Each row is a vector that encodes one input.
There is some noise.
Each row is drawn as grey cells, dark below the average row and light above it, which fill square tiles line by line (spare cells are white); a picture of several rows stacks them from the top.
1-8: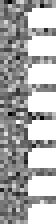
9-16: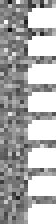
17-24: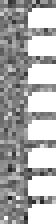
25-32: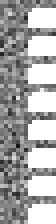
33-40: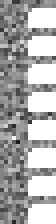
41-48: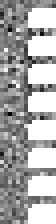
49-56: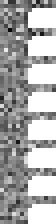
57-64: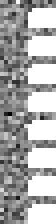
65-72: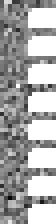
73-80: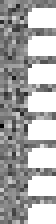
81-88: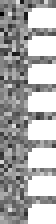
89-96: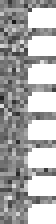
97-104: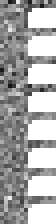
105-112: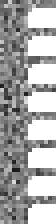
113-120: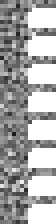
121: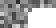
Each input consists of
a point on a 13-point line.
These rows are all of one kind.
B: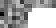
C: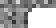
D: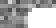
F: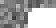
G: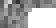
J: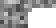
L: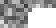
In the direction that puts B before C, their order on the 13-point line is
J, D, G, F, B, L, C.
